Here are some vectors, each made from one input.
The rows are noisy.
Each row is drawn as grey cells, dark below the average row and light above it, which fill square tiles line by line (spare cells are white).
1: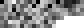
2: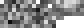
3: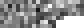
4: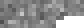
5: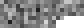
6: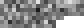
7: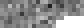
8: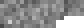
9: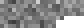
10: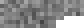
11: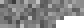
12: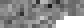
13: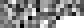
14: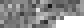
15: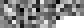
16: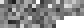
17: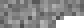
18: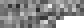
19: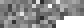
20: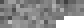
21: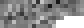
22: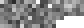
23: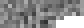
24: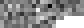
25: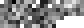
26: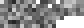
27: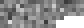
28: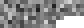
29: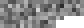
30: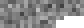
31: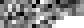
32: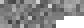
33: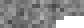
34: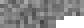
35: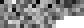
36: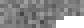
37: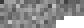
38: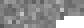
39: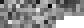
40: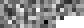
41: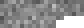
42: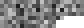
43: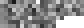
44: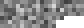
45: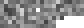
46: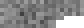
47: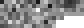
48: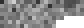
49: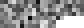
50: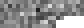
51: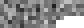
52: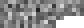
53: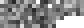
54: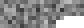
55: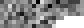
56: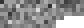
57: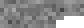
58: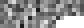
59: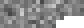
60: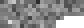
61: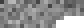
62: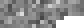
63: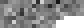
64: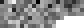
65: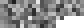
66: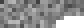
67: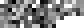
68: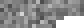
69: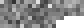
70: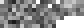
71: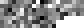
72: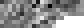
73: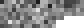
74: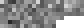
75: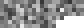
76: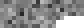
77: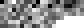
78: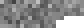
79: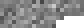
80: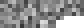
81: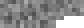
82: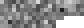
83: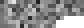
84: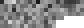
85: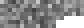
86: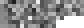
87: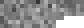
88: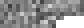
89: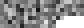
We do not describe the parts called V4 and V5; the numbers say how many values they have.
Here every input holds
a true/false value, a value of V4 and a value of V5, together with either a fixed value, or a point on each of two 3-point lines.
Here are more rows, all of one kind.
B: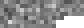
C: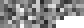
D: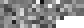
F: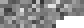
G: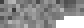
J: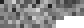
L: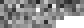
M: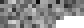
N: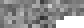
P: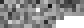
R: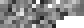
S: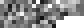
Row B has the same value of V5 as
C, G and M.
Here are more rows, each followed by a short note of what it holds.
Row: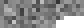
a true/false value, a value of V4 and a value of V5
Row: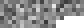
a point on each of two 3-point lines, a true/false value, a value of V4 and a value of V5
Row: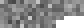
a true/false value, a value of V4 and a value of V5
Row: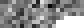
a true/false value, a value of V4 and a value of V5
